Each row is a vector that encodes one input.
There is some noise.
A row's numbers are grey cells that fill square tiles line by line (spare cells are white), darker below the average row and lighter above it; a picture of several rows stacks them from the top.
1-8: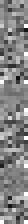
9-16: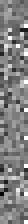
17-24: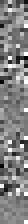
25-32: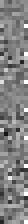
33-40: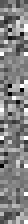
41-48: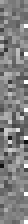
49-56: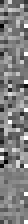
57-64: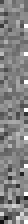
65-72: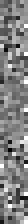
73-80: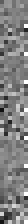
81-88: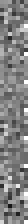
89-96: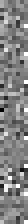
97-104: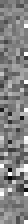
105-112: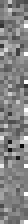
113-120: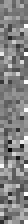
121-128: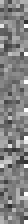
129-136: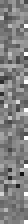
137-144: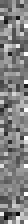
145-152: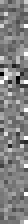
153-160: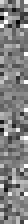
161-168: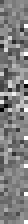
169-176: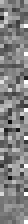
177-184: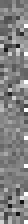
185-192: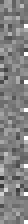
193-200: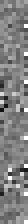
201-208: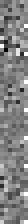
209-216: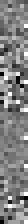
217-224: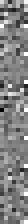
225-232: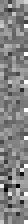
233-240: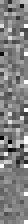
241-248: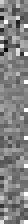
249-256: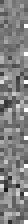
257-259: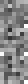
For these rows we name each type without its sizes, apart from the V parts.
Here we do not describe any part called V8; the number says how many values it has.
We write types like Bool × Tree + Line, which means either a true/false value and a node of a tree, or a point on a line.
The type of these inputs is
List(Line) × V8.
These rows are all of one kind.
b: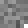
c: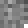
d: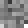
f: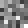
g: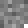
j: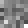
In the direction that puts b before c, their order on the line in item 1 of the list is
b, c, d, g, j, f.
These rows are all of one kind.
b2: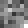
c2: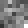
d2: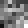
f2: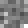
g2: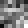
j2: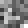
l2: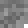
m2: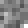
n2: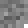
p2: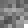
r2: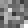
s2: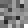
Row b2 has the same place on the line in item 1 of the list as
d2, f2, l2 and n2.
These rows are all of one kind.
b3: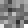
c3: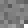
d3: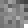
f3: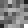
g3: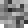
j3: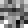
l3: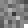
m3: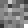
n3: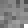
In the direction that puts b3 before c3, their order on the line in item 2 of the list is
b3, m3, j3, l3, f3, n3, g3, c3, d3.
